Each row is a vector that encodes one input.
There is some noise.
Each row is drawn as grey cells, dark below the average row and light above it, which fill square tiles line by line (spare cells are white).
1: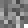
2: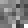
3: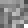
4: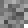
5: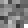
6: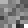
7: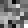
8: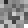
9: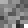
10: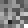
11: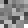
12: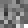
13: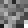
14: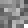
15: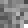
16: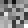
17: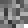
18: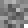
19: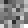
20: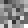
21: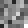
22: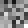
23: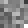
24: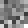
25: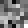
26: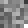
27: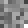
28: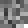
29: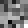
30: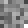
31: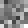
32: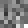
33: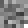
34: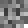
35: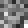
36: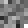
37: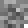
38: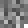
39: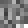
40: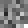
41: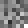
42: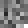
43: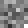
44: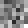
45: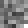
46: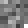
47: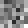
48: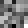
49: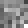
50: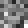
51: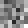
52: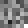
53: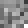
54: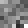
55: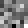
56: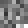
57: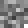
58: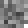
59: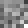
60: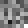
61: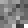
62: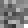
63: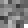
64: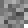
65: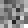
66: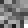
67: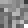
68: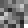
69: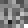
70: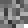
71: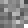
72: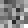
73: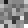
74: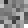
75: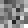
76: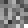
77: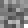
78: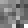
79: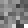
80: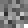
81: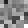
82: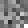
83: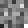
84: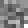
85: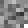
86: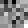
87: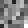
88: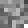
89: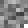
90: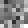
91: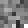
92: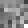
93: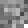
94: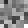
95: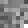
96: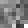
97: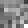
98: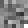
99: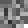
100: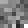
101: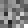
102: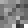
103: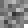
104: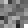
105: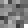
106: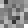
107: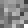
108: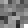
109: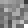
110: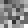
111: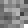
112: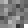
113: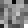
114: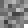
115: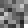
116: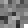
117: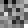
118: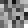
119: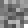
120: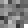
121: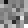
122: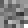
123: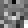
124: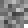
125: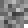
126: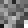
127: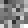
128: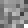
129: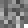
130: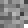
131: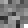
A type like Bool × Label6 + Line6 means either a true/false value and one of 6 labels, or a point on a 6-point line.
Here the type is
(Bool × Bool × Bool × Bool + Label5) × Label5.
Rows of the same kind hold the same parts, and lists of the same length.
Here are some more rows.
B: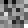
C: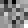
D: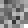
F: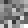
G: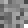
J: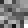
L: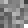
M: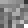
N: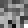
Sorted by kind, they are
B, C, J, N
D, F, G, L, M

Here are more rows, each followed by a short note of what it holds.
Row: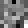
two labels (each one of 5)
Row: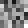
two labels (each one of 5)
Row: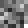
two labels (each one of 5)
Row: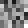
two labels (each one of 5)
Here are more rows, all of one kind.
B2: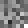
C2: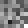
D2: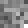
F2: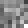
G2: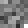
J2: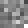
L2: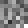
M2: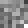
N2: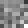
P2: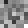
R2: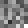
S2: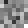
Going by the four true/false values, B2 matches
M2 and S2.
